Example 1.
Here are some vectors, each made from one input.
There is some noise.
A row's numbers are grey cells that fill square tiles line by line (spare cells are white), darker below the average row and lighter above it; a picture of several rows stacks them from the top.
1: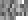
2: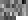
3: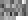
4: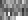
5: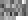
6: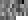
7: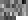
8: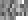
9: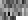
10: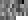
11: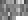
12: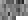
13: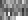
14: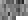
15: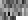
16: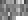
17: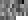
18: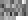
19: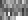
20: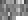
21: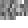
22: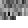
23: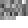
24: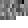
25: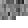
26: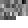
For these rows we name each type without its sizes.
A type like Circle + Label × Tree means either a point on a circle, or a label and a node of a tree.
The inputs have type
Bool × Bool × Bool.
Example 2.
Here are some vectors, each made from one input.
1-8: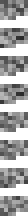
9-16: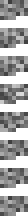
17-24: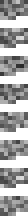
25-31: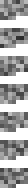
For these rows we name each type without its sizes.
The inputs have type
Bool × Bool × Bool.
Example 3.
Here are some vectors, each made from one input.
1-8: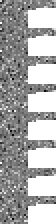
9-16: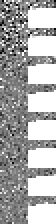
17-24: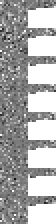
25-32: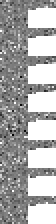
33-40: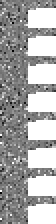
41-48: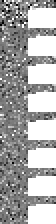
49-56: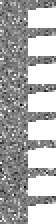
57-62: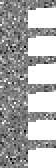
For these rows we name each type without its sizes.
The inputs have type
Tree + Unit.
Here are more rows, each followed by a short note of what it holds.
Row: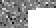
a node of a tree
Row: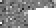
a node of a tree
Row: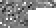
a node of a tree
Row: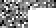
a fixed value
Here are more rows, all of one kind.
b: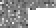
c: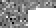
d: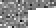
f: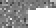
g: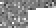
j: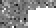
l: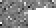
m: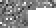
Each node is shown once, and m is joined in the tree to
l.
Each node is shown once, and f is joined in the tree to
b, j and l.
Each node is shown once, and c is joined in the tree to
j.
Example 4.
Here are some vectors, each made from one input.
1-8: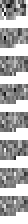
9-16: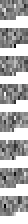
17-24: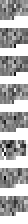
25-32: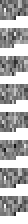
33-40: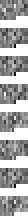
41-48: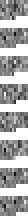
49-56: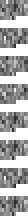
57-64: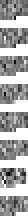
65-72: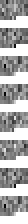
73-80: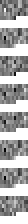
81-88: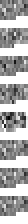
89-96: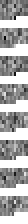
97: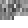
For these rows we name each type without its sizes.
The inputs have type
Bool × Bool × Bool + Unit.
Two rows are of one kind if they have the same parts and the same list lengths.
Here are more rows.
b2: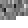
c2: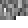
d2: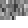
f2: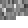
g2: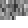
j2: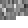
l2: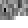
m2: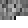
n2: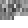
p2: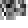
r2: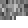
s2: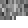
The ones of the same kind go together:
b2, c2, d2, f2, g2, j2, l2, m2, n2, r2, s2
p2

